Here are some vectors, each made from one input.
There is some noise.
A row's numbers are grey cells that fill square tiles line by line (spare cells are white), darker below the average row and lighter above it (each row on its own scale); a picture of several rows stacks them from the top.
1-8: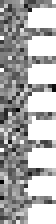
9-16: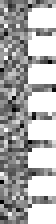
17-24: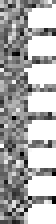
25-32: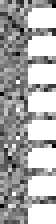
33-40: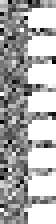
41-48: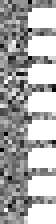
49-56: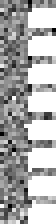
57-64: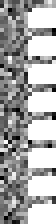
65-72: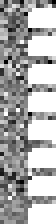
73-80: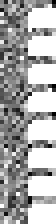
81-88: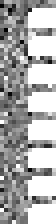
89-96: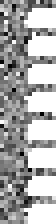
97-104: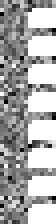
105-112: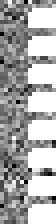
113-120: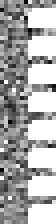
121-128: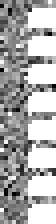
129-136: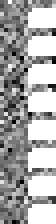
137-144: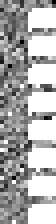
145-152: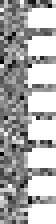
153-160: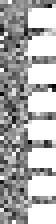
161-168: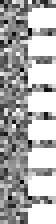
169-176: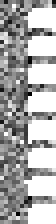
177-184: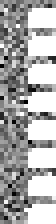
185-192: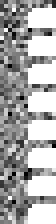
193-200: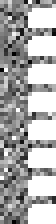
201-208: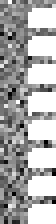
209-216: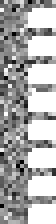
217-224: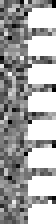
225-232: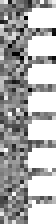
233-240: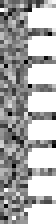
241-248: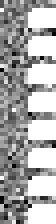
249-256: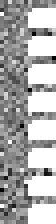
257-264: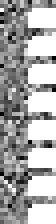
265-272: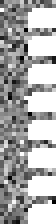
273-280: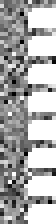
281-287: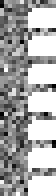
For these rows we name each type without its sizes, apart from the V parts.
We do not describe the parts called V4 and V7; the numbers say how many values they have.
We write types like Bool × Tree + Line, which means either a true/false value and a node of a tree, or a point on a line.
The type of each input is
Bool × (Tree × V4 + V7).
